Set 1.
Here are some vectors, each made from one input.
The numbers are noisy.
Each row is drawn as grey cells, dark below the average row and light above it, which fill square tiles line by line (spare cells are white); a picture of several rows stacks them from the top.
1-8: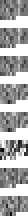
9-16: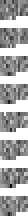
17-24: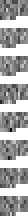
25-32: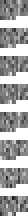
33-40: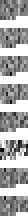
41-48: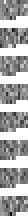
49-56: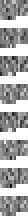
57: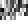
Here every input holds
either a fixed value, or a node of a 7-node tree and a true/false value.
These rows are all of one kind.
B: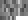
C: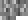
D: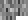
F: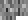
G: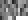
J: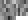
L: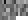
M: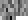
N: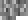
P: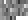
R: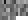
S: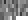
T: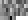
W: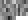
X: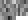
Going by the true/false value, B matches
G, L, R and S.
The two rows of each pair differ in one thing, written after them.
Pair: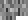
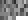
the true/false value
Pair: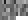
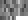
the node of the tree
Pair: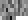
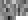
the node of the tree
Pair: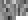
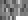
the true/false value
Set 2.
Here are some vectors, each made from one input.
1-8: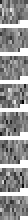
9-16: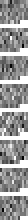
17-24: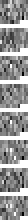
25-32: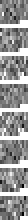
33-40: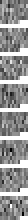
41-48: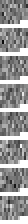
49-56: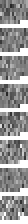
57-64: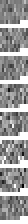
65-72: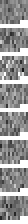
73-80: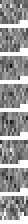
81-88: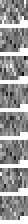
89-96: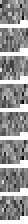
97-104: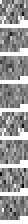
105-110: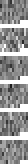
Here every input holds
a point on a 4-point line, together with either a fixed value, or four true/false values.
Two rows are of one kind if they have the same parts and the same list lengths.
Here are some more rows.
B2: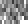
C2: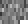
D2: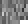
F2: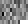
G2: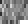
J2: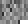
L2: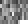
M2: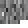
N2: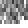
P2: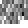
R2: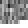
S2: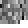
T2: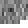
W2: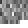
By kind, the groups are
B2, N2, P2
C2, D2, F2, G2, J2, L2, M2, R2, S2, T2, W2

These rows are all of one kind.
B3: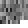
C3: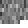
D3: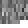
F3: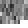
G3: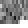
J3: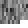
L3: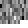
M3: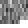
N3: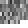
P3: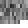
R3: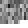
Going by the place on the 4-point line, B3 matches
G3, J3, M3 and N3.
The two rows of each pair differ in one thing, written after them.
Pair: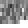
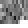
one of the four true/false values
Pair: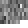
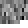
the place on the 4-point line
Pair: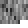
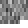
one of the four true/false values
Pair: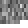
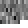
one of the four true/false values
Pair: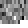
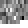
one of the four true/false values
